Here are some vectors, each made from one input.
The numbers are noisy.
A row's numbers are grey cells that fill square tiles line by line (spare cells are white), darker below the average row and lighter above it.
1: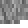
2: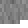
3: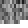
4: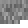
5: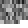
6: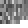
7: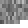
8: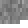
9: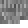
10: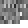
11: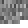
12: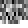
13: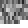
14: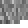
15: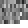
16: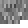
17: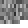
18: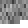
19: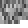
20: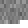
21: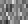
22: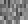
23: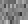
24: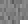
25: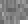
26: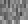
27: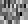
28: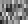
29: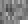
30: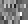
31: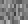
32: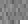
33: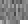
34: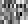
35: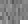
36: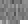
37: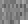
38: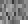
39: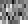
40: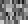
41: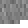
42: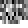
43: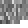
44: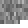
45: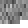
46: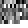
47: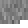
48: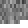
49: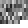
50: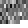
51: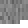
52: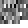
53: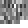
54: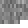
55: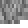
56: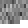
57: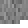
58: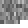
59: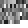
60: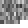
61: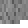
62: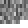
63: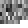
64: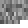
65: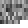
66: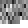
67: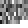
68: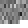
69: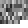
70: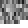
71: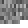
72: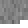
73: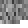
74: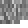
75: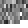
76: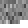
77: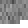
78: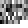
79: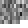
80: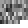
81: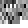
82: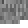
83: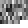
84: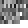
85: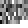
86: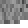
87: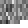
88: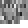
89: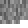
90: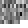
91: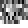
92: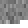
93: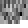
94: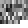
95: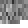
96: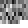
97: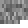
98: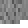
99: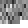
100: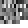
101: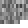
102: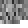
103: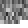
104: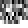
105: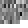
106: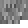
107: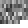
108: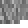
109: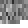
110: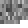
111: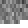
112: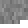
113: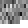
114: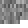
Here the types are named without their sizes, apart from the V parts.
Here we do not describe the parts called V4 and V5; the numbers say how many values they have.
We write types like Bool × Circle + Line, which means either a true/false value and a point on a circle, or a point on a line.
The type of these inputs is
Bool × V4 + Line + V5.
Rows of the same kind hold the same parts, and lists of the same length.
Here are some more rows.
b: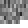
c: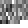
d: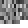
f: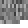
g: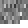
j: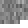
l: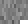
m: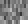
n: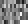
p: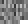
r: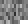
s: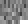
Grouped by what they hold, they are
b, c, m, n, s
d, g, j, l
f, p, r

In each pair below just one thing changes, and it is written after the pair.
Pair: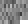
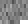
the true/false value
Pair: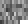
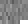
the value of V4
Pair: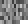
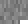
the value of V4
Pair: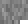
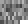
the value of V4
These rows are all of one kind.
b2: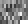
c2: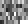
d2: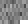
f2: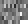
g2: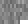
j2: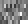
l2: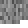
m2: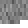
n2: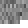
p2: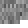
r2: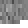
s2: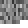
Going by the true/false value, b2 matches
d2 and m2.
